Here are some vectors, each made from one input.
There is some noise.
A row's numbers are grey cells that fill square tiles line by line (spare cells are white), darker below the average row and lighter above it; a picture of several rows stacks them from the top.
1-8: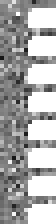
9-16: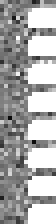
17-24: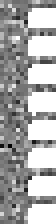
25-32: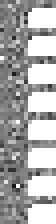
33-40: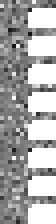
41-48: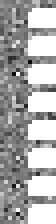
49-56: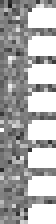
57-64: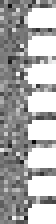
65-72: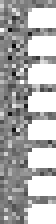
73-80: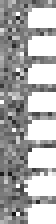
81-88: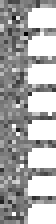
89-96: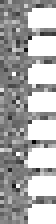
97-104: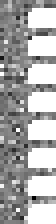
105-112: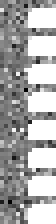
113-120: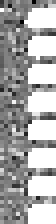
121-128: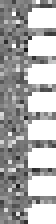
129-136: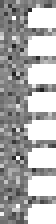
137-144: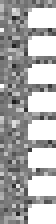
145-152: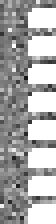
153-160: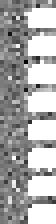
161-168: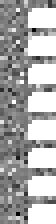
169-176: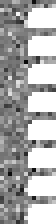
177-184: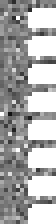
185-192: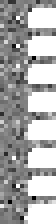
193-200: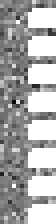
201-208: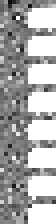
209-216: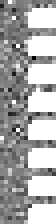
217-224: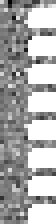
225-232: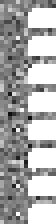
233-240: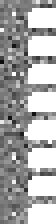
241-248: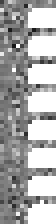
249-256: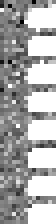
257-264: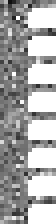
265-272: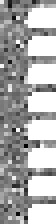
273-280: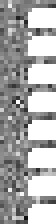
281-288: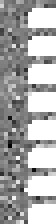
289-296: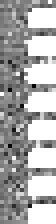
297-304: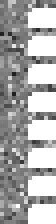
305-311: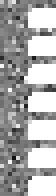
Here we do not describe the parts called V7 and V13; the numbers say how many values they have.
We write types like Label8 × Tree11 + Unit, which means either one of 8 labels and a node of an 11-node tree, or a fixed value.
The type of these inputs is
(Bool × Bool × Bool × Bool + V7) × Line9 × V13.
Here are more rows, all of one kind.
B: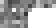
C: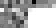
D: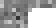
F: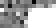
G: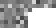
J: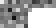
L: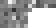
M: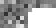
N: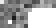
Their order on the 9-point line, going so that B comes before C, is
M, F, B, D, C, J, G, L, N.
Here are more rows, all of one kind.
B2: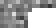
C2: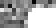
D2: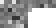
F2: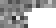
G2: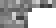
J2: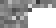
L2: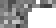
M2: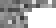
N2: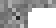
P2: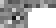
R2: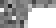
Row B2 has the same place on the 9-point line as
D2, F2 and P2.
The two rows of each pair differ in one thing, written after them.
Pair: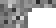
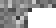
the value of V13
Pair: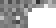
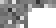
the value of V13
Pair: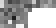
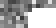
the value of V13
